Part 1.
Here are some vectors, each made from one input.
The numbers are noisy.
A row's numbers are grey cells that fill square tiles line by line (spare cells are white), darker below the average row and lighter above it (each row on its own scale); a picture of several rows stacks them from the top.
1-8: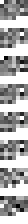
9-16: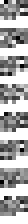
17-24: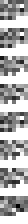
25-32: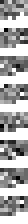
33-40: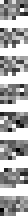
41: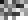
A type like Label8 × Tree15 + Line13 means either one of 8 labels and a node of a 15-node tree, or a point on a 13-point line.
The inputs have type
Label5.
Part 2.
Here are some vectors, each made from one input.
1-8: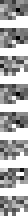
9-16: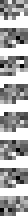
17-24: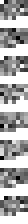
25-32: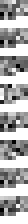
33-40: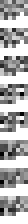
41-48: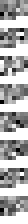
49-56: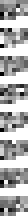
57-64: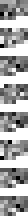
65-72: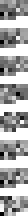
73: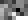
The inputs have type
Label6.
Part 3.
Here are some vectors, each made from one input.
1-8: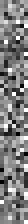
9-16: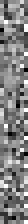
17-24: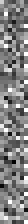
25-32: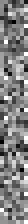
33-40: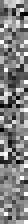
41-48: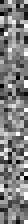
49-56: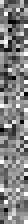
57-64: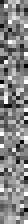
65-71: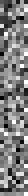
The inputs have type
Line11.
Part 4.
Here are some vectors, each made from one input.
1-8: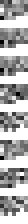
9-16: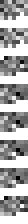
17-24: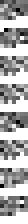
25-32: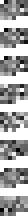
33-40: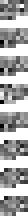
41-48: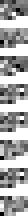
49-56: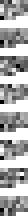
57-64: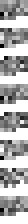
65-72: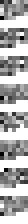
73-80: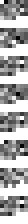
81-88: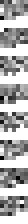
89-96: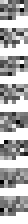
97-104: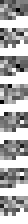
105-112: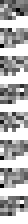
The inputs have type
Label6.
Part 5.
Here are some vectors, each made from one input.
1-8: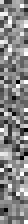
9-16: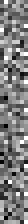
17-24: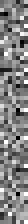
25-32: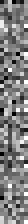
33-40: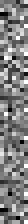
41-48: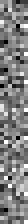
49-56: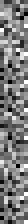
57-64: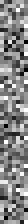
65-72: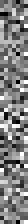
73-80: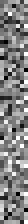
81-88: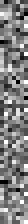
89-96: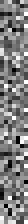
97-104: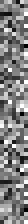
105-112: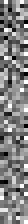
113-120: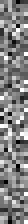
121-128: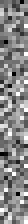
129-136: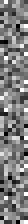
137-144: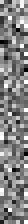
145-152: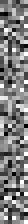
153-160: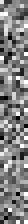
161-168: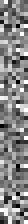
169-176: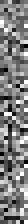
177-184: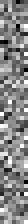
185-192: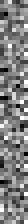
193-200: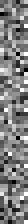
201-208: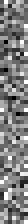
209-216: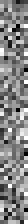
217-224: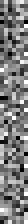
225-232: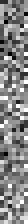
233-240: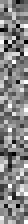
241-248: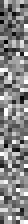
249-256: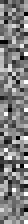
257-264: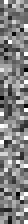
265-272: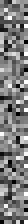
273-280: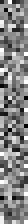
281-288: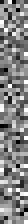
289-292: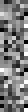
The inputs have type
Line5 × Line7.
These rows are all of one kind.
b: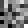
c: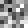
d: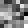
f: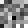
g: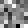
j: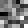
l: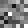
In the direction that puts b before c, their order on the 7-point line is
b, g, j, l, d, f, c.
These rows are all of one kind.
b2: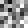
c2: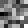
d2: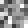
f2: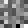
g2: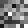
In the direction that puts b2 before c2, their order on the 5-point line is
f2, d2, b2, g2, c2.
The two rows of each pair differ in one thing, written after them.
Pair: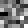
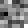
the place on the 5-point line
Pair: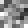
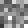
the place on the 5-point line
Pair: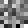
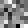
the place on the 7-point line
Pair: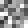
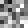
the place on the 5-point line
